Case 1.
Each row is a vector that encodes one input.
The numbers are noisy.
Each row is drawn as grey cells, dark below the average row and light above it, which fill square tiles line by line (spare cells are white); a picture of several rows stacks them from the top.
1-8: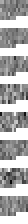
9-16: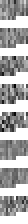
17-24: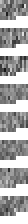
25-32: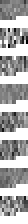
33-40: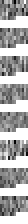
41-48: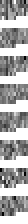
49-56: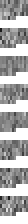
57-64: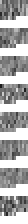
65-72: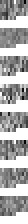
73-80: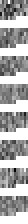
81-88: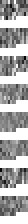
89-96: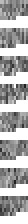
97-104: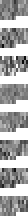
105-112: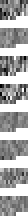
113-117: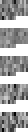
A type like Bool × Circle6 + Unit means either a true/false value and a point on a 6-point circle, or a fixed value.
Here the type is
Bool × Circle10 + Unit.
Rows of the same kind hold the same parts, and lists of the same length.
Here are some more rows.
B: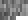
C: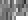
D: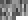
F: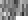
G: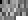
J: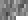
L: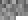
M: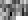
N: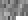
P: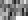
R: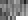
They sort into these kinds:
B, C, D, F, G, J, L, N, R
M, P

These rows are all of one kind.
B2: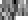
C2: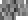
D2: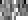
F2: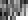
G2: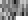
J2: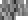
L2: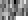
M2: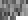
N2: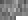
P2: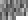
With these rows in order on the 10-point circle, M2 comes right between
C2 and P2.
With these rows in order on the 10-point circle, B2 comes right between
F2 and L2.
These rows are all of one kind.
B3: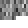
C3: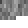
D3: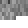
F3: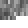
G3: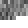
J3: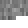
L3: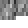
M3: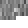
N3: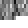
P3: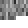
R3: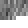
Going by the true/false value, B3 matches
D3, L3 and N3.
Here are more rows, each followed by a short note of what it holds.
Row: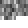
a fixed value
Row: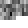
a fixed value
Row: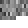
a point on a 10-point circle and a true/false value
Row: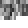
a fixed value
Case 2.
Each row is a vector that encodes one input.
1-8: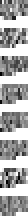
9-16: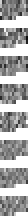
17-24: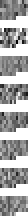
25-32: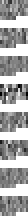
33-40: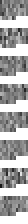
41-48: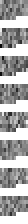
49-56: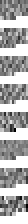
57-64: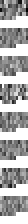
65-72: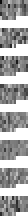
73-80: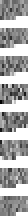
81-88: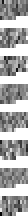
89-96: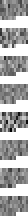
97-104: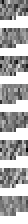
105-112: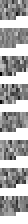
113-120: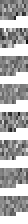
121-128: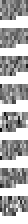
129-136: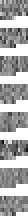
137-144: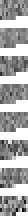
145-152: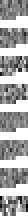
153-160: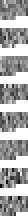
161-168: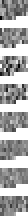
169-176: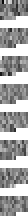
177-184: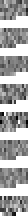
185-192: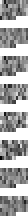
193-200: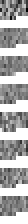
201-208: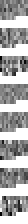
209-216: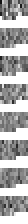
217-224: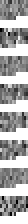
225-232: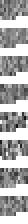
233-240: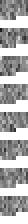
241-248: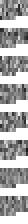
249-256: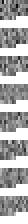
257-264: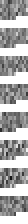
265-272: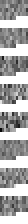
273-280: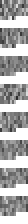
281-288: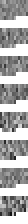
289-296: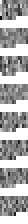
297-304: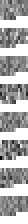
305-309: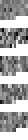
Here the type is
Bool × Bool × Bool + Circle8.
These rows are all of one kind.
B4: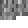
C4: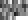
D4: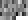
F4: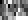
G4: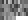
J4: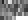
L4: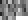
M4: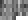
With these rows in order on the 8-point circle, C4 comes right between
J4 and M4.
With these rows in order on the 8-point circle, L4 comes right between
F4 and G4.
